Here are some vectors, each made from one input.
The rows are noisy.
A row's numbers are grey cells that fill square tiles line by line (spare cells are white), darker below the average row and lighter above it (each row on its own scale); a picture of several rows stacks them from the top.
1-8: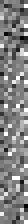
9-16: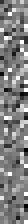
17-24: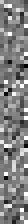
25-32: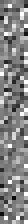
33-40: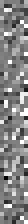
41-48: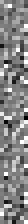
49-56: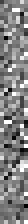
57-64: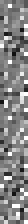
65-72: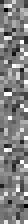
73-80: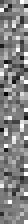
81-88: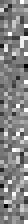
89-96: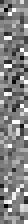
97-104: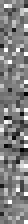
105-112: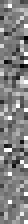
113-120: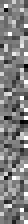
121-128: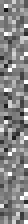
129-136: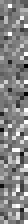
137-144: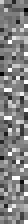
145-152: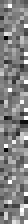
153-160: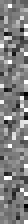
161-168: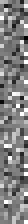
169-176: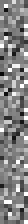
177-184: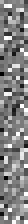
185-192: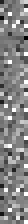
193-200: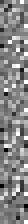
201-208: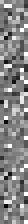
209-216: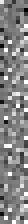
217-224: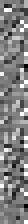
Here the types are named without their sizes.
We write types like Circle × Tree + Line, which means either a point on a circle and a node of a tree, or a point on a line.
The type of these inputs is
Bool × Bool × Bool × Bool + Line.
